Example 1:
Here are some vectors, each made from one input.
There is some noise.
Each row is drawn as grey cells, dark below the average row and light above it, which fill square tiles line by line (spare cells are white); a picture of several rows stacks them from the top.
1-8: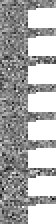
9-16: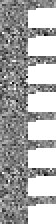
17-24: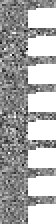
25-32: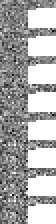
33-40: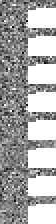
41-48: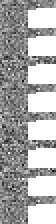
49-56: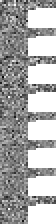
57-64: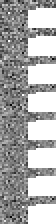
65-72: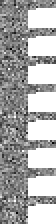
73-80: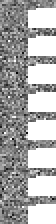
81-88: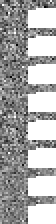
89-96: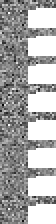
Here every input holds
either a point on a 5-point circle, or a point on a 5-point line.
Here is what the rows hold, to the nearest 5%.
About 55% of them hold a point on a 5-point circle. The rest hold a point on a 5-point line.
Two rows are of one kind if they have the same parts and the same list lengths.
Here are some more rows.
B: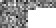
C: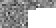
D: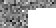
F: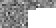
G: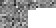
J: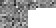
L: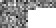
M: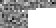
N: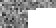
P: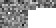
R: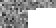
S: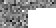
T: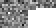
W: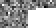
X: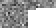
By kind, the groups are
B, L, P, T, W
C, D, F, G, J, M, N, R, S, X

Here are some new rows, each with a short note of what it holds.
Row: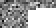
a point on a 5-point line
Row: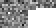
a point on a 5-point line
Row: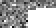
a point on a 5-point line
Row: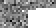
a point on a 5-point circle
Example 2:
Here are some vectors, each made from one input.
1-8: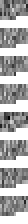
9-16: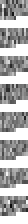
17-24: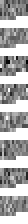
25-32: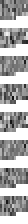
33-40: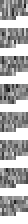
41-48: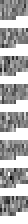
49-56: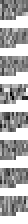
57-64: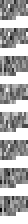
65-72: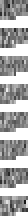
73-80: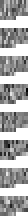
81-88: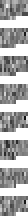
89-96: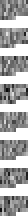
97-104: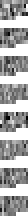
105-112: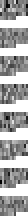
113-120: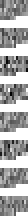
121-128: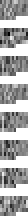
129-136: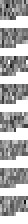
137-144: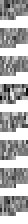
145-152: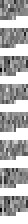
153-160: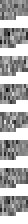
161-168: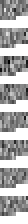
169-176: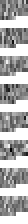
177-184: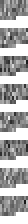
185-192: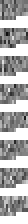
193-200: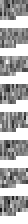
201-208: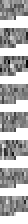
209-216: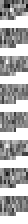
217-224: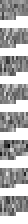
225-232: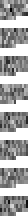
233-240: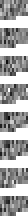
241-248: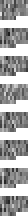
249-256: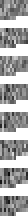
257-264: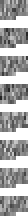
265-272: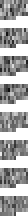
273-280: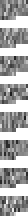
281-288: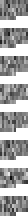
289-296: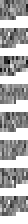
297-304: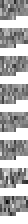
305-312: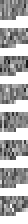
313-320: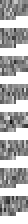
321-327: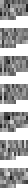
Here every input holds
either a fixed value, or a node of an 11-node tree, or four true/false values.
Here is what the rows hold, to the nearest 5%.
A few of them hold a fixed value. About 35% of them hold a node of an 11-node tree. The rest hold four true/false values.
